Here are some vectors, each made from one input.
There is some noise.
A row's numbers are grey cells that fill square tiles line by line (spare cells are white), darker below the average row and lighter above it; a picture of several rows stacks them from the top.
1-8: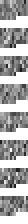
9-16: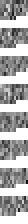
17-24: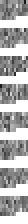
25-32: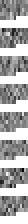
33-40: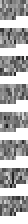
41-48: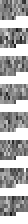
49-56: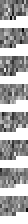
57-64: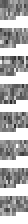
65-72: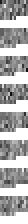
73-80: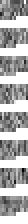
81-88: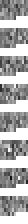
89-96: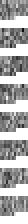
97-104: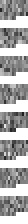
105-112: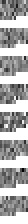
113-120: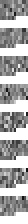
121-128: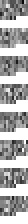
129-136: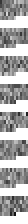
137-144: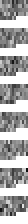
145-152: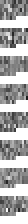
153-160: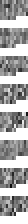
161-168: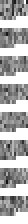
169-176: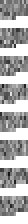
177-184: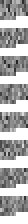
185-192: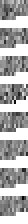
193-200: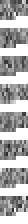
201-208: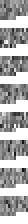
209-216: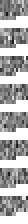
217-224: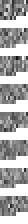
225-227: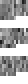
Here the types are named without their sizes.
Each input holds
a node of a tree and four true/false values.
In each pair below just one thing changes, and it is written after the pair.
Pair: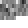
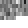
one of the four true/false values
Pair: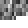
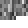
one of the four true/false values
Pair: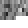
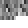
the node of the tree
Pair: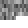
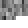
one of the four true/false values
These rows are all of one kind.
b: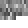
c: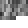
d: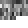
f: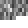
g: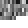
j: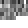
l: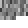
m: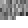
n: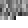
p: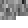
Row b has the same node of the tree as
d, l, m and n.
